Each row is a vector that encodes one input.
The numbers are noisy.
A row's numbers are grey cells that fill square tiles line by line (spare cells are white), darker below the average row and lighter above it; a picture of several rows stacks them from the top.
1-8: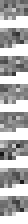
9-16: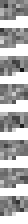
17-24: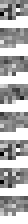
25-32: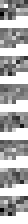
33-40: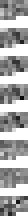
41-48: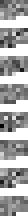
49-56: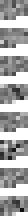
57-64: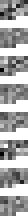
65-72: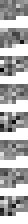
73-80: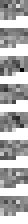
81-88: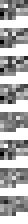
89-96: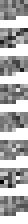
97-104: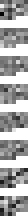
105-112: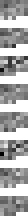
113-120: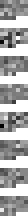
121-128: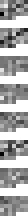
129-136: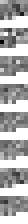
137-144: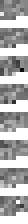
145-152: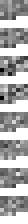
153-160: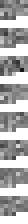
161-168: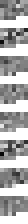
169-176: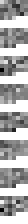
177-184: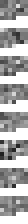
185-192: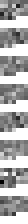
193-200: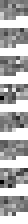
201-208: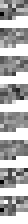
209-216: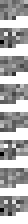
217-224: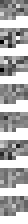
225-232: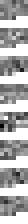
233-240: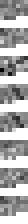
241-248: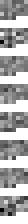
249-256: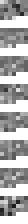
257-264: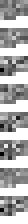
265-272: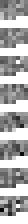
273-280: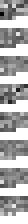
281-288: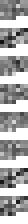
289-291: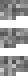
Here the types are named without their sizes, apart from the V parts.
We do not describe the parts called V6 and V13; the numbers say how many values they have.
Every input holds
either a node of a tree, or four true/false values and a value of V6, or a value of V13.
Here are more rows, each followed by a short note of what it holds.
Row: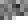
a node of a tree
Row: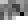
a node of a tree
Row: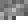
four true/false values and a value of V6
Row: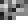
a value of V13
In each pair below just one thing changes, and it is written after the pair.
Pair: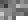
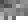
one of the four true/false values
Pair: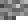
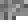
one of the four true/false values
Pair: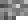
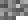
one of the four true/false values
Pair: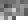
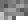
one of the four true/false values
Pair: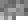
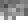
the value of V6
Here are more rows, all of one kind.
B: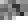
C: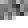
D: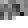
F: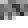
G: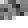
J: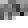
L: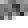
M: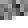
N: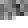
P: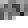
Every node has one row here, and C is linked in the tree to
L, M and N.
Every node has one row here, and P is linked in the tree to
D and J.
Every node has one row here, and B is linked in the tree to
G and L.
